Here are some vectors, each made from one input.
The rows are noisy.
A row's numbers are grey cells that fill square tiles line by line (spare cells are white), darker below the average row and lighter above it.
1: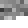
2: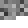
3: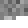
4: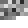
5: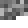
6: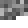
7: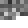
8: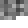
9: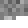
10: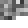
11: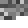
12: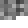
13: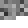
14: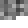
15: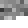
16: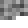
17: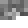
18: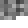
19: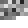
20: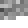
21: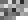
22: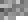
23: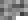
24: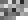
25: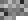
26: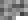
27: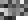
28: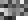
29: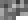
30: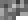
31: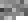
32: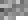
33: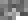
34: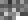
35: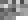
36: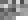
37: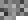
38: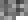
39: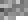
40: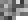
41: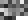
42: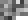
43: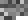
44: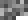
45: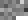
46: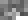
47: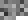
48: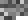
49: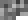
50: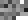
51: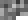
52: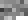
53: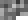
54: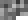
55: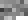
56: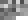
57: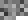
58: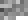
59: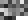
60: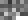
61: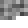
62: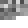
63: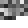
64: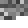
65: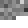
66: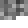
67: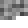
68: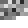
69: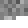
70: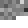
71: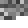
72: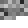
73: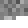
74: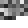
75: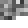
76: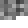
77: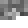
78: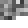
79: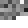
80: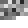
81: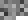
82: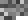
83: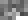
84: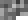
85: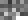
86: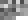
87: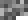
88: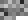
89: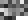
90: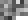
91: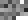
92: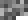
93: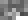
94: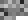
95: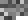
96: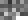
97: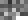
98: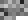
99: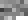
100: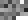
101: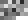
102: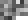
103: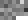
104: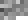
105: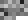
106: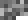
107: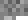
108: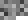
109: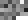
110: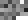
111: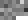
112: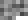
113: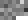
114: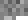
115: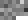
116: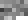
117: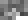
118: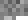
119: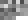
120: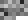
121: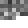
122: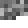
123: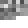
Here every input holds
a point on a 3-point line and a point on a 6-point line.
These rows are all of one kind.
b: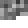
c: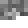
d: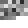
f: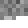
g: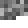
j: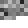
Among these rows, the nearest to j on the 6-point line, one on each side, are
c and d.
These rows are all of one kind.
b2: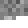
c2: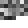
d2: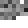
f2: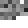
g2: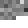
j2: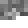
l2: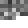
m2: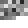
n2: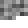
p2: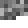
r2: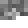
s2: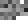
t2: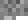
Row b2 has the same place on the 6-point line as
l2 and t2.
